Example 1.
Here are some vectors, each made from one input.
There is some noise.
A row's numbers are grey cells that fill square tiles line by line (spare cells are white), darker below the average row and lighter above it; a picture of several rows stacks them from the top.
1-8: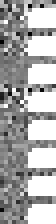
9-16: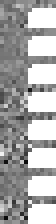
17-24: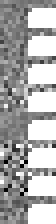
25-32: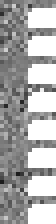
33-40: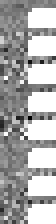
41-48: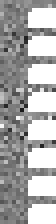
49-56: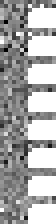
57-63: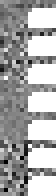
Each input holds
a point on an 8-point line and three true/false values.
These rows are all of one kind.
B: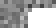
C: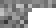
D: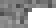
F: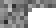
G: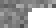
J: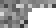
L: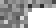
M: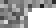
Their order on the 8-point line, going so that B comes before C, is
B, J, F, M, D, G, C, L.
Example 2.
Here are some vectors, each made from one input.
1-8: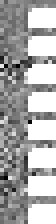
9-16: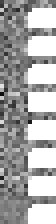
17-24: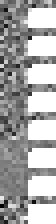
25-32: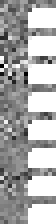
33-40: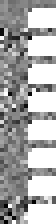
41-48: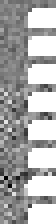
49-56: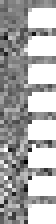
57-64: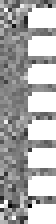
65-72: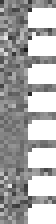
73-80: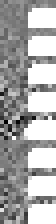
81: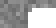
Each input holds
a list of up to two points on a 4-point line.
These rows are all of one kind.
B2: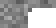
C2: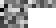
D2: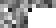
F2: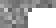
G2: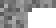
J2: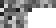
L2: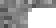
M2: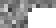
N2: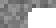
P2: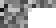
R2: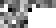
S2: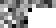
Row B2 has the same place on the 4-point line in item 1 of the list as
N2, P2 and S2.
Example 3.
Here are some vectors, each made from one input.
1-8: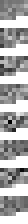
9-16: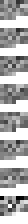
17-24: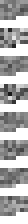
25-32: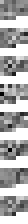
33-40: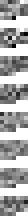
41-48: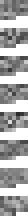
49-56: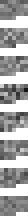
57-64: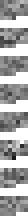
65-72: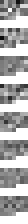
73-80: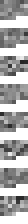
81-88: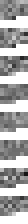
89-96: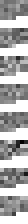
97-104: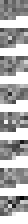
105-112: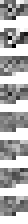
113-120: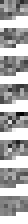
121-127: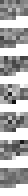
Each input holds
either one of 6 labels, or four true/false values.
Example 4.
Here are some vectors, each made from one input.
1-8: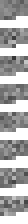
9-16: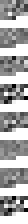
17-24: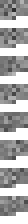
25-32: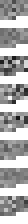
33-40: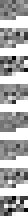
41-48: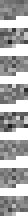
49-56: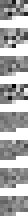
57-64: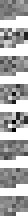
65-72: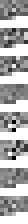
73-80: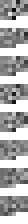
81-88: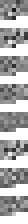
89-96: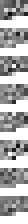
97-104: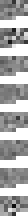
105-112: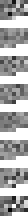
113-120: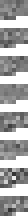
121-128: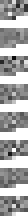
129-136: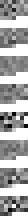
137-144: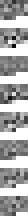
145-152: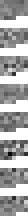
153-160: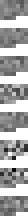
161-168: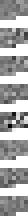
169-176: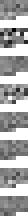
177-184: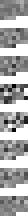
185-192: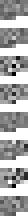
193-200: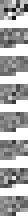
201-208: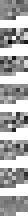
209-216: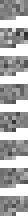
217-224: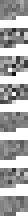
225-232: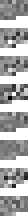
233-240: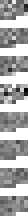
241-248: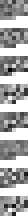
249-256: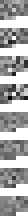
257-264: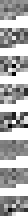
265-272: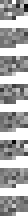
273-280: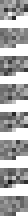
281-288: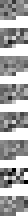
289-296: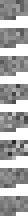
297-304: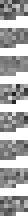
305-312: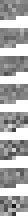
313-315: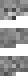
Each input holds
a point on an 18-point circle and a true/false value.
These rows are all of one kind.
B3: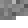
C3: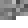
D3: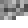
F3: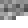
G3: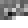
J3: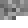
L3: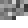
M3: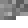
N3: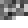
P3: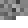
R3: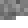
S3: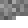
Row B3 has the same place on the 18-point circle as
C3, D3, P3 and R3.
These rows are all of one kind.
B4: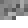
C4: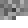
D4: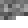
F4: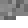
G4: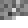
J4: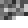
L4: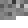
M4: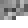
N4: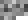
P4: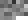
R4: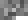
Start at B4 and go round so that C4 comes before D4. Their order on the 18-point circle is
B4, F4, P4, J4, R4, L4, G4, N4, C4, M4, D4.
